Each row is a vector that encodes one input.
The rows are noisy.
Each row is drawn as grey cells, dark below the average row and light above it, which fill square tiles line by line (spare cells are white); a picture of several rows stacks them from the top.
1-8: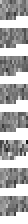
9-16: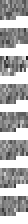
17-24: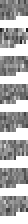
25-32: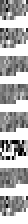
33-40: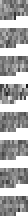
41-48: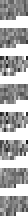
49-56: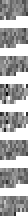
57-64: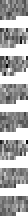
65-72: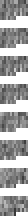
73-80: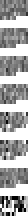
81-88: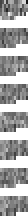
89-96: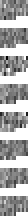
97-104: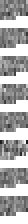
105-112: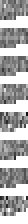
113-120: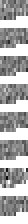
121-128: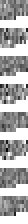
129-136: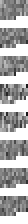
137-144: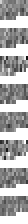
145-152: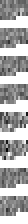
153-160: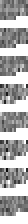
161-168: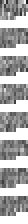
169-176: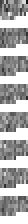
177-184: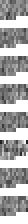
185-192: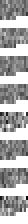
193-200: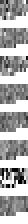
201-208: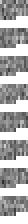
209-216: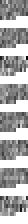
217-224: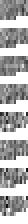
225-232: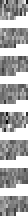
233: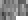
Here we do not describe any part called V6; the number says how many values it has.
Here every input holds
a list of up to three items, each a true/false value and a value of V6.
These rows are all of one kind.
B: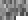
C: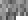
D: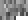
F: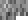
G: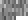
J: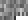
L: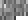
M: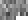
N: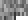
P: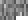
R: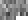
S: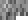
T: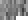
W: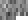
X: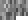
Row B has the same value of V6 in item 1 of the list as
D, L, M and R.
